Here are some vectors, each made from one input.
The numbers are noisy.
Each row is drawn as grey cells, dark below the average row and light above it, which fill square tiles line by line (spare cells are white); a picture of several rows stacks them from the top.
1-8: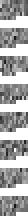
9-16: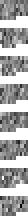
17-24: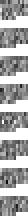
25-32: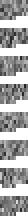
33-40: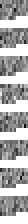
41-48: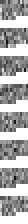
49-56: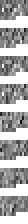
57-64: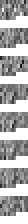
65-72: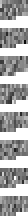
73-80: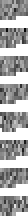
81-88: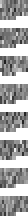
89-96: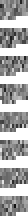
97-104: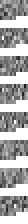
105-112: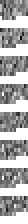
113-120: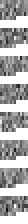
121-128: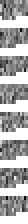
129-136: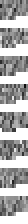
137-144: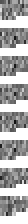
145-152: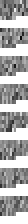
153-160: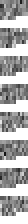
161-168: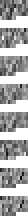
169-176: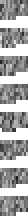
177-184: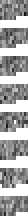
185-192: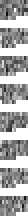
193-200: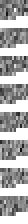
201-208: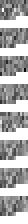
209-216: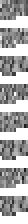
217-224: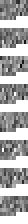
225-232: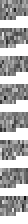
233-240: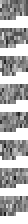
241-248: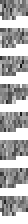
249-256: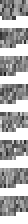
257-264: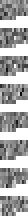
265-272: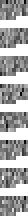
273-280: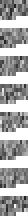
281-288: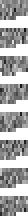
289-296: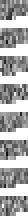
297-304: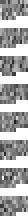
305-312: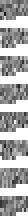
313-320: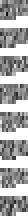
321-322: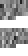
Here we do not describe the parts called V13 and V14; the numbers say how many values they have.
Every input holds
either a point on a 15-point line and a value of V14, or three true/false values, or a value of V13.
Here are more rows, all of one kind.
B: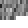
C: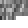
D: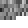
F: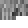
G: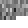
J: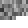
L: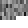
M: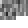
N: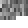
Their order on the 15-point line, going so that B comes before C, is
D, J, L, G, B, C, F, N, M.
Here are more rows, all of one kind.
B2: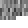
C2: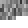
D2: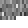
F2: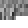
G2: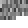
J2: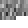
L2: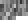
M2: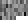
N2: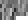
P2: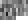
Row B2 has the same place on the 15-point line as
C2 and L2.
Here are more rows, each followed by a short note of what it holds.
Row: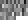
a value of V13
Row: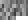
a point on a 15-point line and a value of V14
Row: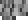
three true/false values
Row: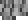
three true/false values
